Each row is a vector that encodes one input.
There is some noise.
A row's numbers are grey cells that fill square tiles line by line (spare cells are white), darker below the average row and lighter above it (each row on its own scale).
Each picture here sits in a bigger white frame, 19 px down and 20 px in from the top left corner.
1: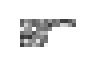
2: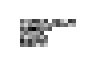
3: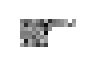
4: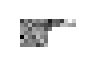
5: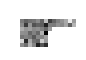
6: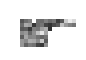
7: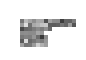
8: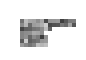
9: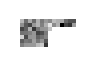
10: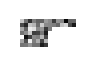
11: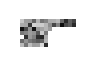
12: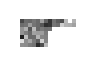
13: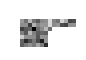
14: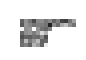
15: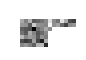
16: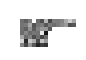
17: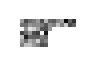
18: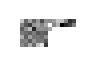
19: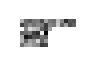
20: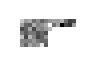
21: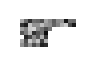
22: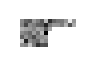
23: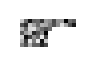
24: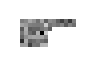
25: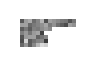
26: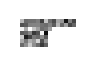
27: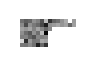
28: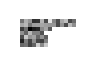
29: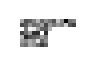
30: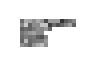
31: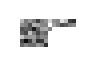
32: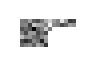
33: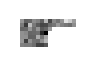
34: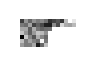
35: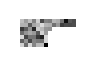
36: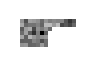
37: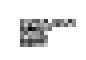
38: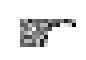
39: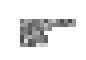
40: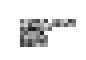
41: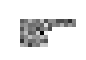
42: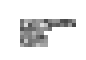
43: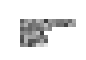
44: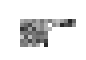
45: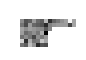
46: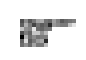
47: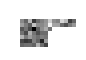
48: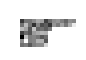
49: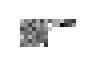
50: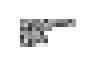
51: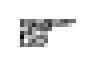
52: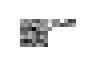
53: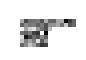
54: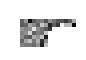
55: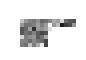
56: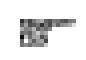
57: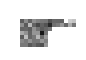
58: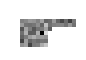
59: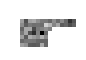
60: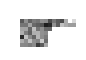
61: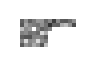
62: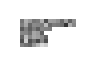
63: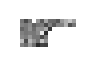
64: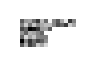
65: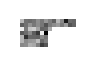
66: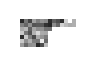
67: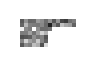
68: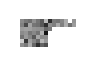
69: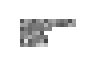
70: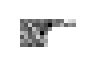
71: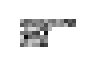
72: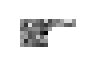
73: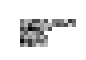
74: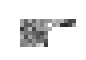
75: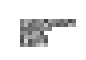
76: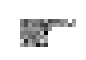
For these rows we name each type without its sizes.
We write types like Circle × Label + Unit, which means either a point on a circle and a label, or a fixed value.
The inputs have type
Bool × Tree.
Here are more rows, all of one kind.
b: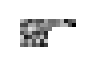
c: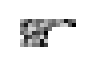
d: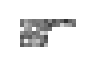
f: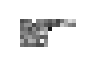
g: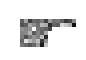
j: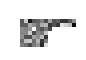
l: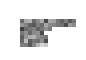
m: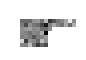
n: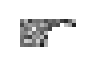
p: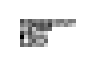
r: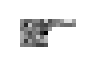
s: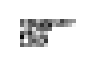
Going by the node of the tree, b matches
c, g, j and n.
